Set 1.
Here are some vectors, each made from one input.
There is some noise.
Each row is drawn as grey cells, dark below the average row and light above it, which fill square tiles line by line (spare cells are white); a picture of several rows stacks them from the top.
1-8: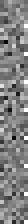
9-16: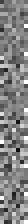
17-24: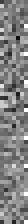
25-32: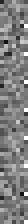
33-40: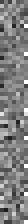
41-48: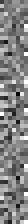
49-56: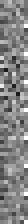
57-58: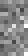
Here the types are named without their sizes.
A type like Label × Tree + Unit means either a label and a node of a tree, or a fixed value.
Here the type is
Bool × Line.
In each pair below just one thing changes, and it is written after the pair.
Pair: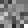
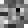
the true/false value
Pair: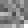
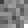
the place on the line
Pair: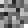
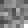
the true/false value
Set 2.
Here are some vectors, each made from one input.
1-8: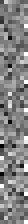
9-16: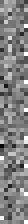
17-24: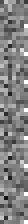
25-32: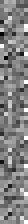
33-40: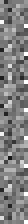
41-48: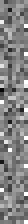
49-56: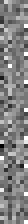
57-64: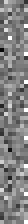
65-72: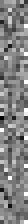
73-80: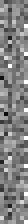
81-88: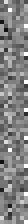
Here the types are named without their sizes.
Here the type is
Bool × Circle + Unit.
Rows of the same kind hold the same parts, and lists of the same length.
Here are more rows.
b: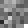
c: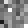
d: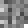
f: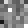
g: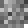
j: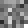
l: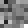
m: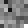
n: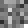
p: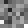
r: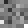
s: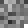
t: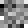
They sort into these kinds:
b, c, d, f, g, j, l, m, n, p, r, s
t

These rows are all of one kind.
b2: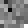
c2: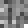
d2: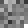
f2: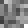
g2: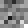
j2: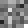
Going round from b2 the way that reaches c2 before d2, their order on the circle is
b2, c2, d2, f2, g2, j2.
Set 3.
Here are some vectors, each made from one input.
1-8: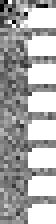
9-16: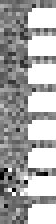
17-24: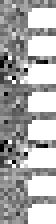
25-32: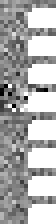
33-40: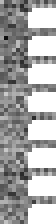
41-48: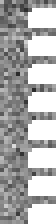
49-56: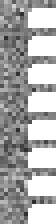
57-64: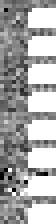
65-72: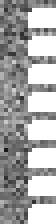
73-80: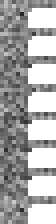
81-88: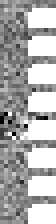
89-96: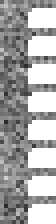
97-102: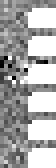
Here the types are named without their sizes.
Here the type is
List(Line).
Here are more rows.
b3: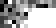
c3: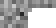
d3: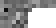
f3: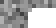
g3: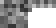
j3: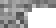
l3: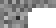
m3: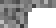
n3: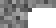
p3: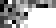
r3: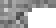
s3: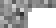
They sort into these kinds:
b3, p3
c3, d3, f3, m3, s3
g3, j3, l3, n3, r3

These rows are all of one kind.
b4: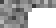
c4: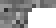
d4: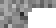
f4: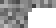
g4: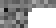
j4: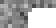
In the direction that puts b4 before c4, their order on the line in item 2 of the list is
b4, g4, f4, c4, d4, j4.
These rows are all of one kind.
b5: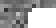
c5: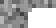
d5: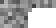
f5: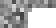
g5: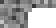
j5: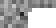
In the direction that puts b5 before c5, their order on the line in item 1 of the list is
b5, g5, d5, c5, j5, f5.
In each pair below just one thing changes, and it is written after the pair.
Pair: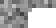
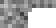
the place on the line in item 2 of the list
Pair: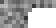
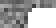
the place on the line in item 1 of the list
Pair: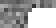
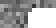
the place on the line in item 2 of the list
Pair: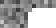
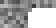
the place on the line in item 2 of the list
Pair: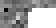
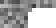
the place on the line in item 1 of the list
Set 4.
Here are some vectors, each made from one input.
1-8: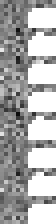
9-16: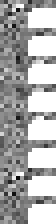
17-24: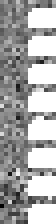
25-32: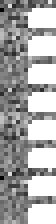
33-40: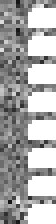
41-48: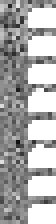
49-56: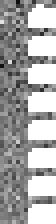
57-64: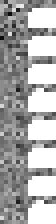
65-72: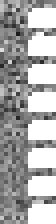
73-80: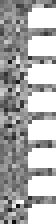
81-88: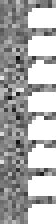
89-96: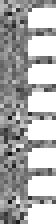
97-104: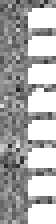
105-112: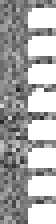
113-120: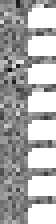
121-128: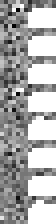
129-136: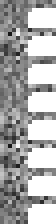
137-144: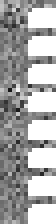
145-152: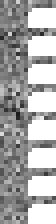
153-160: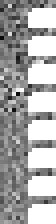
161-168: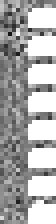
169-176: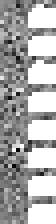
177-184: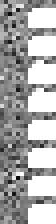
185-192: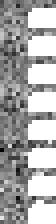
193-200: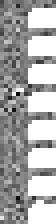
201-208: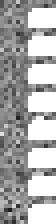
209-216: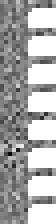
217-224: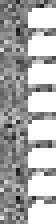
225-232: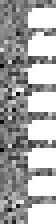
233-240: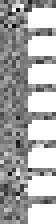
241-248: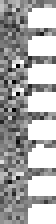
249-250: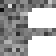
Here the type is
Line7 + Line19.
